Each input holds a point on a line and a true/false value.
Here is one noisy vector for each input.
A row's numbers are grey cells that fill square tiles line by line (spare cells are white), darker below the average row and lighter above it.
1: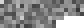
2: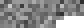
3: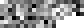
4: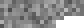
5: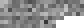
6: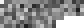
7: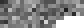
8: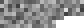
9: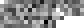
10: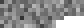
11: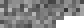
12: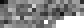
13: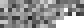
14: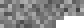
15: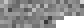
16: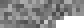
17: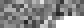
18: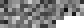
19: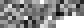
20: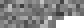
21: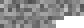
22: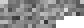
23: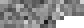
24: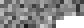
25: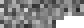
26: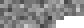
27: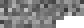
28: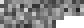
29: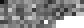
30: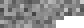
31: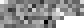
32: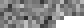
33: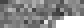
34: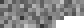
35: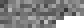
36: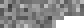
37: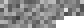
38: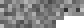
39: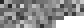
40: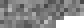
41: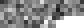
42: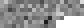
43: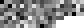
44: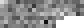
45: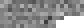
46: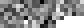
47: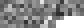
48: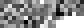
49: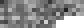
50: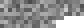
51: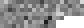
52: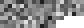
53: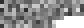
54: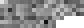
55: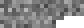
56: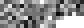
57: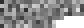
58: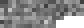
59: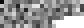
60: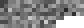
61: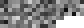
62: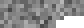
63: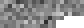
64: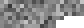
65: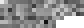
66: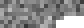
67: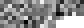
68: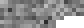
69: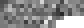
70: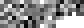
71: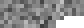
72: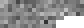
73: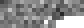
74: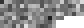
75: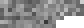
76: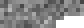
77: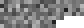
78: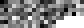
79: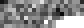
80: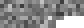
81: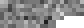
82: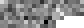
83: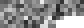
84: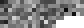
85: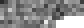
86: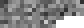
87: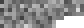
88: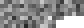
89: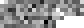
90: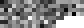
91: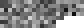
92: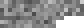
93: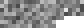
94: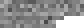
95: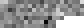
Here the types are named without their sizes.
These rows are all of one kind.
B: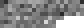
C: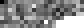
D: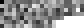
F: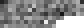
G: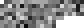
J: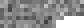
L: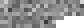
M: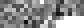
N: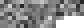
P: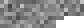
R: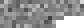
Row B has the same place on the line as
G and N.
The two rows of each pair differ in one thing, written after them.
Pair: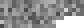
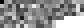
the place on the line
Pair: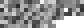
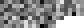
the place on the line
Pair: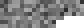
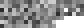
the true/false value
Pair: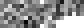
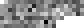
the true/false value
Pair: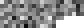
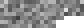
the true/false value
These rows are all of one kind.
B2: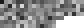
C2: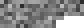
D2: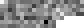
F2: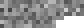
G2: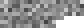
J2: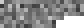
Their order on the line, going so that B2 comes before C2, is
G2, B2, J2, D2, F2, C2.
